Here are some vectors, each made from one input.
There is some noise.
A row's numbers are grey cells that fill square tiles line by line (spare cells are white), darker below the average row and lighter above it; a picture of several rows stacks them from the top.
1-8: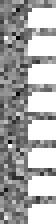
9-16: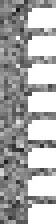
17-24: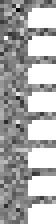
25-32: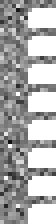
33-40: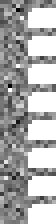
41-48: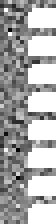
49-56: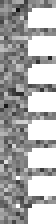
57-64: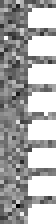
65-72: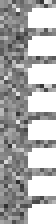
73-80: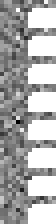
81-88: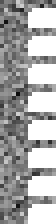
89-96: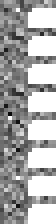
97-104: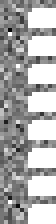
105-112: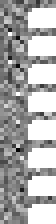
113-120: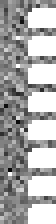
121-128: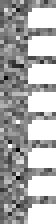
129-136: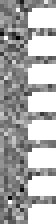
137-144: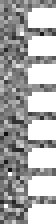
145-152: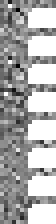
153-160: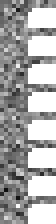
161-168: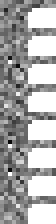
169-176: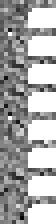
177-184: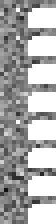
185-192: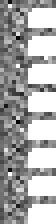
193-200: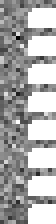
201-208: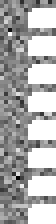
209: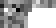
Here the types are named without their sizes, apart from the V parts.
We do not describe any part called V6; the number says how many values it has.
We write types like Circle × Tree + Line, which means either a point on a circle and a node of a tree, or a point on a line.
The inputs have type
Bool × Tree + Line × List(V6).
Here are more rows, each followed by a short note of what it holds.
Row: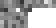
a point on a line, together with a list of two items
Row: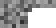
a point on a line, together with a list of two items
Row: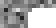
a point on a line, together with a list of one item
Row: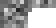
a node of a tree and a true/false value
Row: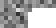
a point on a line, together with a list of one item
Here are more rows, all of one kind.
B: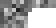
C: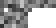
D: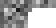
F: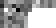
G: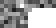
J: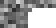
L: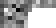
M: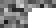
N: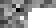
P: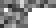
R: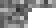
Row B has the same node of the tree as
C, D and P.
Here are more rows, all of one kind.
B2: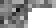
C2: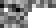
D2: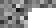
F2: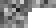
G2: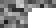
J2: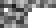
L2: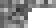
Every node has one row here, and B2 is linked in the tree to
L2.
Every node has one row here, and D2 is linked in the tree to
G2.
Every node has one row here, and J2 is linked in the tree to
C2 and F2.
